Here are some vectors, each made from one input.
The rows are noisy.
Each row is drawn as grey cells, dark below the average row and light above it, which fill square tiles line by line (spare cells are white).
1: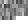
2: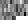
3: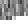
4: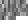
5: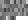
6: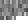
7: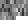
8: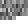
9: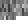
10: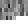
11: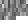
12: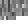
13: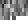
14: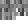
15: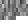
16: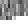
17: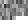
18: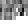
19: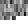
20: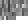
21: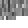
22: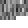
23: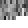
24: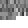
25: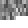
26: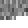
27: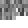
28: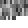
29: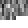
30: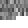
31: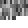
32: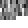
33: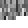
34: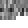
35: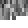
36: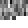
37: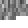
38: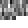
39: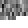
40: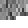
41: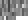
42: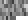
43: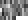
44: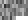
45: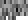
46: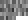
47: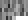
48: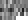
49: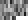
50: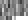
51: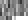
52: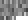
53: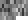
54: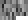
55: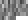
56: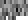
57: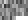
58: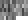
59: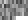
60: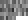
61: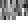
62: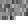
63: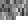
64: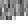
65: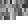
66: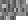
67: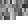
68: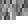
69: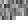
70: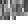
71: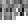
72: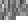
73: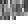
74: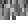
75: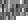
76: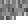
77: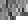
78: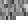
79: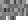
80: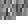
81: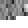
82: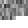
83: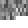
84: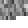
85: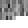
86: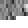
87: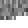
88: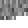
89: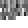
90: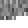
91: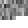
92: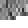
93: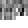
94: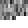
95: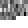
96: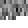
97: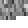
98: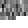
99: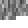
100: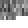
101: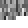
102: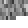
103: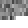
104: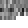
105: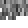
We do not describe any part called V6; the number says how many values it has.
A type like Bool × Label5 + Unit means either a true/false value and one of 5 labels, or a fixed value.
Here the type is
(Line4 + Line5) × V6.
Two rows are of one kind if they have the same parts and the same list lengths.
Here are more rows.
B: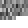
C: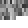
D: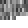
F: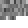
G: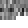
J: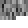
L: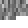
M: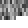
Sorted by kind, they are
B, C, D, J, M
F, G, L

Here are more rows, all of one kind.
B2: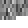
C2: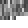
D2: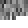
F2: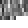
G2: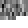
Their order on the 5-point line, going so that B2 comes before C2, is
G2, B2, D2, C2, F2.
